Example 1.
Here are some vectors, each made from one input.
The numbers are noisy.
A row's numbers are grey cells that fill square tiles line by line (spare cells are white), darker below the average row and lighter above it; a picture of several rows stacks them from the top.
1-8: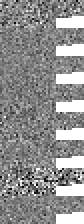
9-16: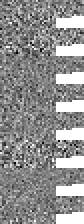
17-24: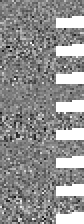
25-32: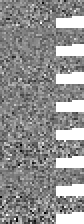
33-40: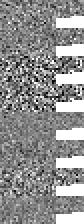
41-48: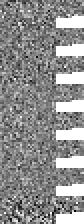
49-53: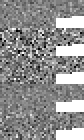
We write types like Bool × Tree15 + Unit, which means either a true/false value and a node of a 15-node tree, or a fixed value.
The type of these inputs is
Bool × Tree7 + Unit.
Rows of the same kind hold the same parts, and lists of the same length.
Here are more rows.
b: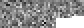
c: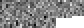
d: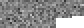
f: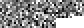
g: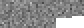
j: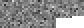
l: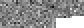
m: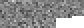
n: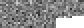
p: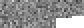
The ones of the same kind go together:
b, c, d, g, j, l, m, n, p
f

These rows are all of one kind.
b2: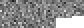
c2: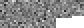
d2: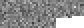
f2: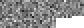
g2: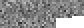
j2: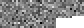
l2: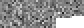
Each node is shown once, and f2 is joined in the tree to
b2 and l2.
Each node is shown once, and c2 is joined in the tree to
j2.
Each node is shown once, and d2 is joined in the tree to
g2.
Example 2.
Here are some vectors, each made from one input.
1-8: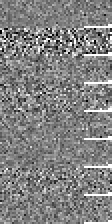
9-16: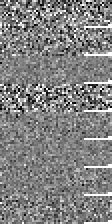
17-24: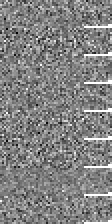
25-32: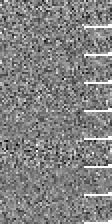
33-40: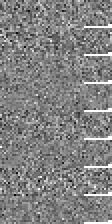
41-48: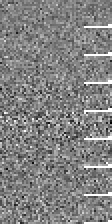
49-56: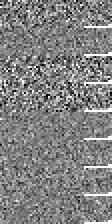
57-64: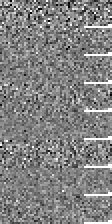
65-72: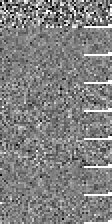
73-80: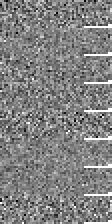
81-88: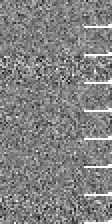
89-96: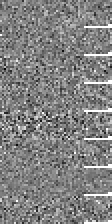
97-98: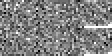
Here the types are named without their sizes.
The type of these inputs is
List(Line).
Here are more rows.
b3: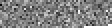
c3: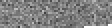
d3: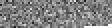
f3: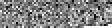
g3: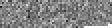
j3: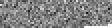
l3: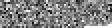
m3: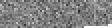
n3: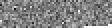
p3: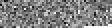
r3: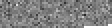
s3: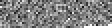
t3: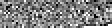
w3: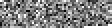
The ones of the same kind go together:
b3, d3, g3, l3, n3, p3, r3, s3
c3, j3, m3, w3
f3, t3

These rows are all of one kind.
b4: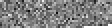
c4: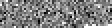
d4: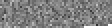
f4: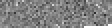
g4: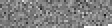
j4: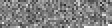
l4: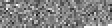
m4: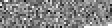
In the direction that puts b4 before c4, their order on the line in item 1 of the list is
j4, m4, l4, b4, g4, f4, c4, d4.
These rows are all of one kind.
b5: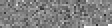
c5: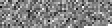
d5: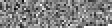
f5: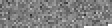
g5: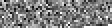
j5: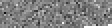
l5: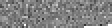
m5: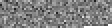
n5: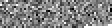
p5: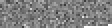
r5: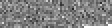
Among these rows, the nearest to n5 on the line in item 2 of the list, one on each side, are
g5 and r5.
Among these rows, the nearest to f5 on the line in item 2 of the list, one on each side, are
p5 and r5.
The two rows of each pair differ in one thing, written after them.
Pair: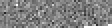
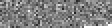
the place on the line in item 1 of the list
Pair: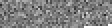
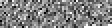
the place on the line in item 2 of the list
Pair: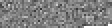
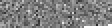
the place on the line in item 1 of the list
